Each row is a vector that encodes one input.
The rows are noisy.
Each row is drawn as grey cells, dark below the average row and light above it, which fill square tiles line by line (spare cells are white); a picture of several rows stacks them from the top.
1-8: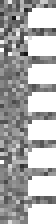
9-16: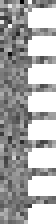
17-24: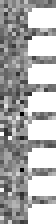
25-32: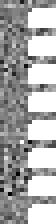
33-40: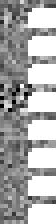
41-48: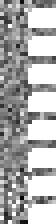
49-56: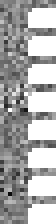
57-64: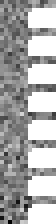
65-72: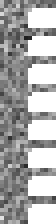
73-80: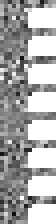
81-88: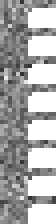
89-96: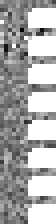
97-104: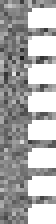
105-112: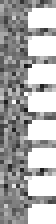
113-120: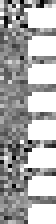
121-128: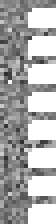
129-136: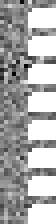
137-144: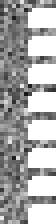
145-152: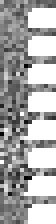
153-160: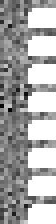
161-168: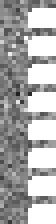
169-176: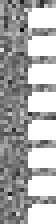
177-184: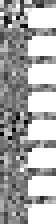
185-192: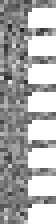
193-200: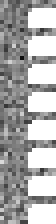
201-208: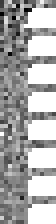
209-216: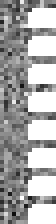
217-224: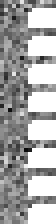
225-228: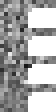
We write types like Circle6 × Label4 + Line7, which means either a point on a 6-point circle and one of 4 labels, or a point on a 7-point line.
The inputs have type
Bool × Line15 + Line10.
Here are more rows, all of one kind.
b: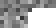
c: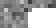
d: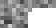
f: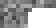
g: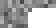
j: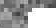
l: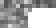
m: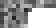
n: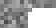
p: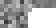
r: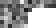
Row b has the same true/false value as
d and g.
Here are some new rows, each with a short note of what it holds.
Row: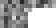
a point on a 10-point line
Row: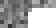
a point on a 10-point line
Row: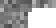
a point on a 10-point line
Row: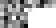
a point on a 10-point line
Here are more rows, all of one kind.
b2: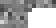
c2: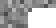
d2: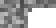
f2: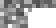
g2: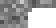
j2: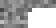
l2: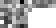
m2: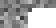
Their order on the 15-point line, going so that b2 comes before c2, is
f2, m2, d2, j2, b2, g2, l2, c2.
